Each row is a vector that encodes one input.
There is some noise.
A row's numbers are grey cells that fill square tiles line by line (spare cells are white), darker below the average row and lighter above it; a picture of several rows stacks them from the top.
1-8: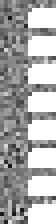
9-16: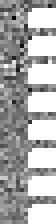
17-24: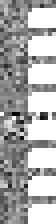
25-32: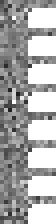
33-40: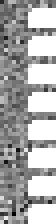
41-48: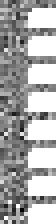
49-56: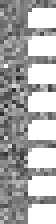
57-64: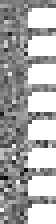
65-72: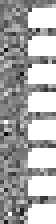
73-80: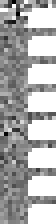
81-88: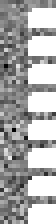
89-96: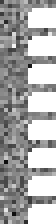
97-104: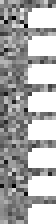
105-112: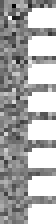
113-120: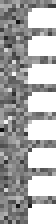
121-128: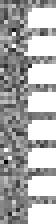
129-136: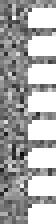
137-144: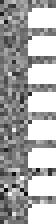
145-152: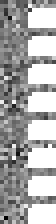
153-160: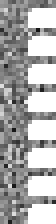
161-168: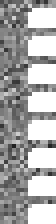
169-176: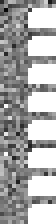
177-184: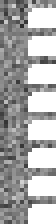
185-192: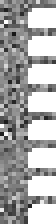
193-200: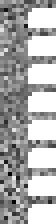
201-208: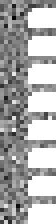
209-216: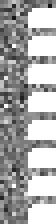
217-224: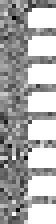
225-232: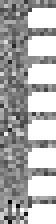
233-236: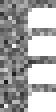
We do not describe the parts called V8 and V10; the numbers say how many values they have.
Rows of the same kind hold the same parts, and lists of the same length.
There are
2 kinds of row.
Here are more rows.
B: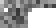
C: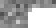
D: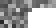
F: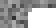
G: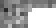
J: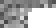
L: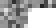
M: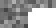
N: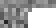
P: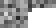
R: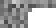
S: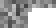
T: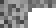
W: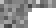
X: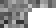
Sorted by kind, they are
B, D, P
C, F, G, J, L, M, N, R, S, T, W, X

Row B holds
a point on a 6-point line and a value of V10.
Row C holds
a true/false value, a value of V8 and a value of V10.
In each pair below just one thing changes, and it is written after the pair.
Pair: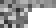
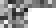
the true/false value
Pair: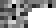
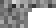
the true/false value
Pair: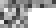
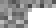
the value of V10
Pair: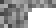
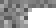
the true/false value
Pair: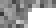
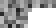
the true/false value
